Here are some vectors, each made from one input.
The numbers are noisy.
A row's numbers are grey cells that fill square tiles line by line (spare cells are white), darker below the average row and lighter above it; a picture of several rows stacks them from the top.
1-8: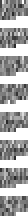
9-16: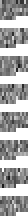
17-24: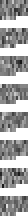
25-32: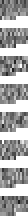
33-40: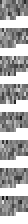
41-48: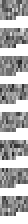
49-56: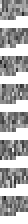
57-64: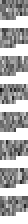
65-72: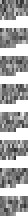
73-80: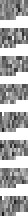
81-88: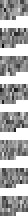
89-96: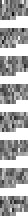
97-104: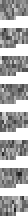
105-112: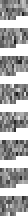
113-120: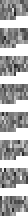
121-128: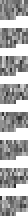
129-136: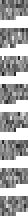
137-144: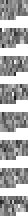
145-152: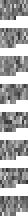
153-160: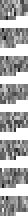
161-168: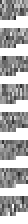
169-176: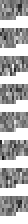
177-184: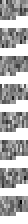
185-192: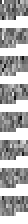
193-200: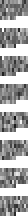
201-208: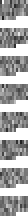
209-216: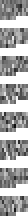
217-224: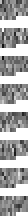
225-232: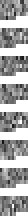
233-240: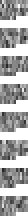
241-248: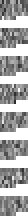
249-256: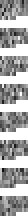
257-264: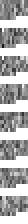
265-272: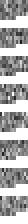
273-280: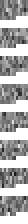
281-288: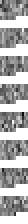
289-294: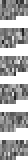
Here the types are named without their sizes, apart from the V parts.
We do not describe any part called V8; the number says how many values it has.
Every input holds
a point on a circle, together with either a point on a circle, or a value of V8.
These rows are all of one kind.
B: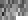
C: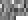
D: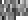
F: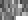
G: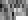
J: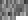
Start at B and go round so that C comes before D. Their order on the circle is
B, G, F, C, D, J.
